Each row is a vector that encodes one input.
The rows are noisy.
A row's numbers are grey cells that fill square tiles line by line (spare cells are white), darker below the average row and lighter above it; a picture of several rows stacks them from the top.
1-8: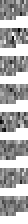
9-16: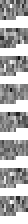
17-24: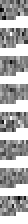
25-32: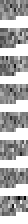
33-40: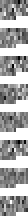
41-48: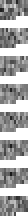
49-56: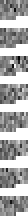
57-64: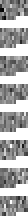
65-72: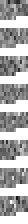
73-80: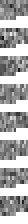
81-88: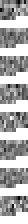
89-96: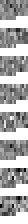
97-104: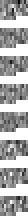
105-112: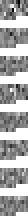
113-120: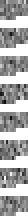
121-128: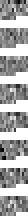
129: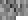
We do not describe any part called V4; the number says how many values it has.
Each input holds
a value of V4, together with either a point on an 11-point line, or a node of a 7-node tree.
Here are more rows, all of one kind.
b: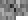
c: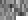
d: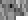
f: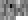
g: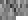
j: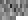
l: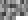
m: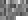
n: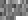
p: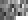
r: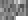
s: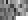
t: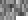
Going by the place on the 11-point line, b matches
f and s.
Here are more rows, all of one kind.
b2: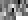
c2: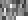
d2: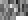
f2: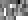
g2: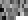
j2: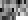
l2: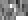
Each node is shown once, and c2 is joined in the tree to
f2 and g2.
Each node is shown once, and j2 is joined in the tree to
b2.
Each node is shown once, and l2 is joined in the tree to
d2 and f2.
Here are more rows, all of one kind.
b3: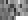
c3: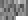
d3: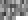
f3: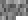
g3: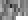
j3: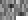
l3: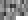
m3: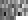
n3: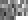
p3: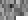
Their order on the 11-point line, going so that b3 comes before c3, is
n3, m3, d3, l3, j3, p3, f3, b3, c3, g3.
